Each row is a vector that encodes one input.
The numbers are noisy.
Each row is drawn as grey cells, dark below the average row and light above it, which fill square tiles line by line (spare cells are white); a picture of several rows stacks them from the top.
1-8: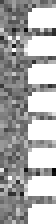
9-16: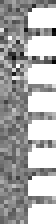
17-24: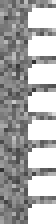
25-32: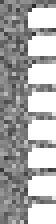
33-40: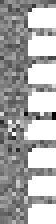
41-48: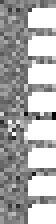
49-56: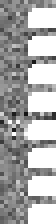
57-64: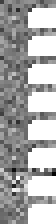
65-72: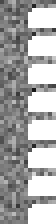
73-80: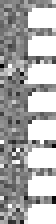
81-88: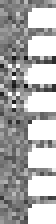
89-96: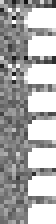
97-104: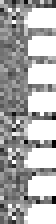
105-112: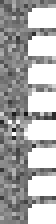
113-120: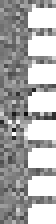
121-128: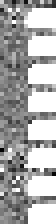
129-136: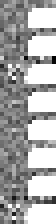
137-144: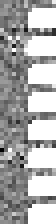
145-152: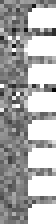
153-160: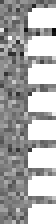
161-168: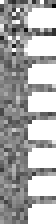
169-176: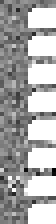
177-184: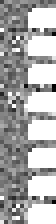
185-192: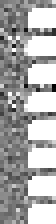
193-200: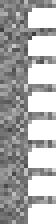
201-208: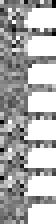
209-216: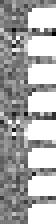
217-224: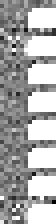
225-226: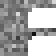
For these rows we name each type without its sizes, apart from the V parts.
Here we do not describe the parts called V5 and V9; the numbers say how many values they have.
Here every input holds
either a point on a line, or a true/false value, a value of V5 and a value of V9.
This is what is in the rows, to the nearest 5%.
About 20% of them hold a point on a line. The rest hold a true/false value, a value of V5 and a value of V9.
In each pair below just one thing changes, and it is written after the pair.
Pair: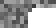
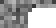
the value of V9
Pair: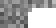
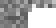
the value of V5
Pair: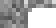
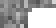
the value of V5
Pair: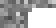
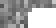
the value of V5
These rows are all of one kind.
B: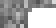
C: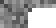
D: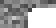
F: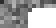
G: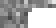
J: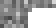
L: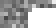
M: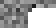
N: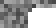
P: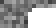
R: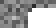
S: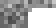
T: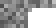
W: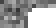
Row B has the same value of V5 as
P, R, T and W.
